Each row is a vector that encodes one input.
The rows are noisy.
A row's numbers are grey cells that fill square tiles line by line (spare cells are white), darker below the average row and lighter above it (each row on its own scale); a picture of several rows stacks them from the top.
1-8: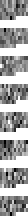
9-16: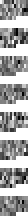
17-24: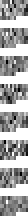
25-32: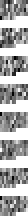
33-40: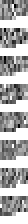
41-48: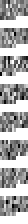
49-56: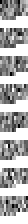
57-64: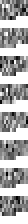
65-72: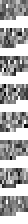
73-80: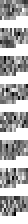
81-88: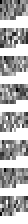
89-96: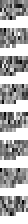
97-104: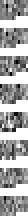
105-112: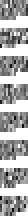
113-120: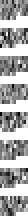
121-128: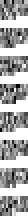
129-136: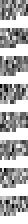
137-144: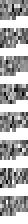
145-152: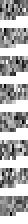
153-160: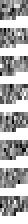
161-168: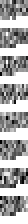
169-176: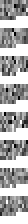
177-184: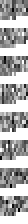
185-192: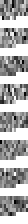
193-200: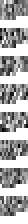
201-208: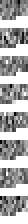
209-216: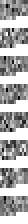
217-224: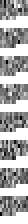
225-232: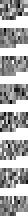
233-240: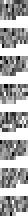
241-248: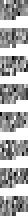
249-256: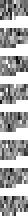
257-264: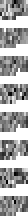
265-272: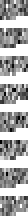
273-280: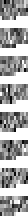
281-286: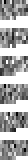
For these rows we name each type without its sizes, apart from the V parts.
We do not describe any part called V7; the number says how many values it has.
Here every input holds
a value of V7, together with either a point on a line, or a node of a tree.
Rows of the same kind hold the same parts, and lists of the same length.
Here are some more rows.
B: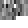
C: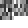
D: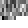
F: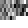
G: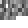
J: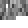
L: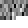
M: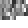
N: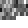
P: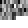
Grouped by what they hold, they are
B, D, M, P
C, F, G, J, L, N

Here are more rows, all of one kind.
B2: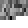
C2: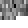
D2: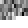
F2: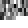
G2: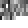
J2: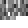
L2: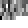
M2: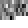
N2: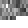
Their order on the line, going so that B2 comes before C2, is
J2, D2, B2, C2, F2, N2, G2, L2, M2.
